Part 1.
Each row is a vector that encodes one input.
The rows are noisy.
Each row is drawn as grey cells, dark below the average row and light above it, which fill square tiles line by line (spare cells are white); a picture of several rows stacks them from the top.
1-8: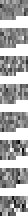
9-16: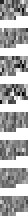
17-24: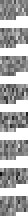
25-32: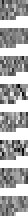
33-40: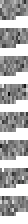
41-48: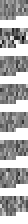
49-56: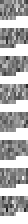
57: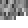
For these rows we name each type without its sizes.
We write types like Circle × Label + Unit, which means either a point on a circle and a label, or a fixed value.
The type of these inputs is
Bool × Bool × Bool × Bool + Line.
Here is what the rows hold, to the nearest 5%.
About 15% of them hold a point on a line. The rest hold four true/false values.
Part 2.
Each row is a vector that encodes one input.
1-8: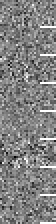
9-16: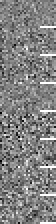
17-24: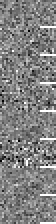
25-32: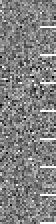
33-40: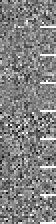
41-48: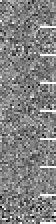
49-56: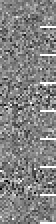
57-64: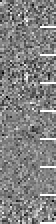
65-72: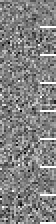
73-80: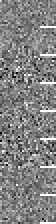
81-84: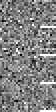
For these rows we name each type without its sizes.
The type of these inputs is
Line × Line + Tree + Unit.
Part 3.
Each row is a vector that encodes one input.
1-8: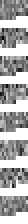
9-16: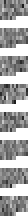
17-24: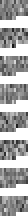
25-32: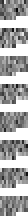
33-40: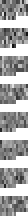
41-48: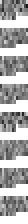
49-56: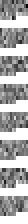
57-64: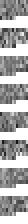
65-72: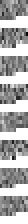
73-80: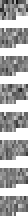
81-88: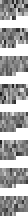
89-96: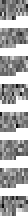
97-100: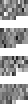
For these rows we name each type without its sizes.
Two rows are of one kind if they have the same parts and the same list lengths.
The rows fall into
2 kinds.
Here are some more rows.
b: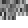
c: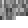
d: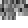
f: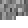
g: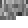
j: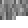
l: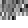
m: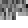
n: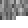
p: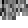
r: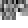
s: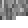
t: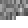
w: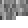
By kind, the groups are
b, d, l, m, p, r
c, f, g, j, n, s, t, w

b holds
a point on a line.
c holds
four true/false values.
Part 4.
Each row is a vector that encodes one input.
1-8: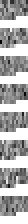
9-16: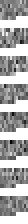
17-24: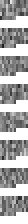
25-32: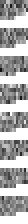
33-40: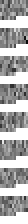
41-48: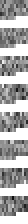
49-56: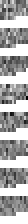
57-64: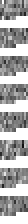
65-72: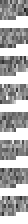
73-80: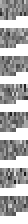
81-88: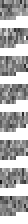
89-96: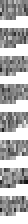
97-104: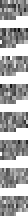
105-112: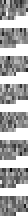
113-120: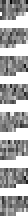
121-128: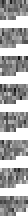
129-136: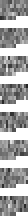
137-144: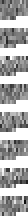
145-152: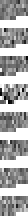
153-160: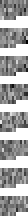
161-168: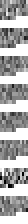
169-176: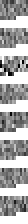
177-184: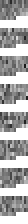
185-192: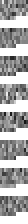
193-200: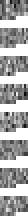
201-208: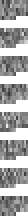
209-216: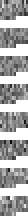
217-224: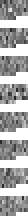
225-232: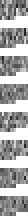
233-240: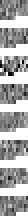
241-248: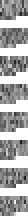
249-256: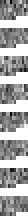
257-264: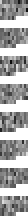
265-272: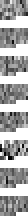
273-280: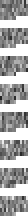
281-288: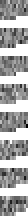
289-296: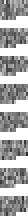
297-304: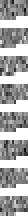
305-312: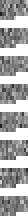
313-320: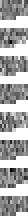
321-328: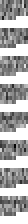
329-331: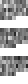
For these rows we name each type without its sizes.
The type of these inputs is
Bool × Bool × Bool × Bool × Line × Line + Unit.
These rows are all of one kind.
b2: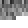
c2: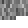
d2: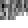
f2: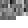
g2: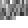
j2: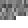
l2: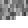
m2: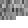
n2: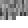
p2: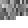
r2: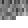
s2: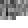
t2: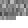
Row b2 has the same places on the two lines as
n2, p2, s2 and t2.
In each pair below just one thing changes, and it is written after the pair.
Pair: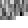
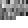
the place on one of the two lines
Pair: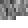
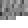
one of the four true/false values
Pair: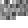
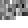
the place on one of the two lines
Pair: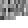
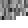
one of the four true/false values
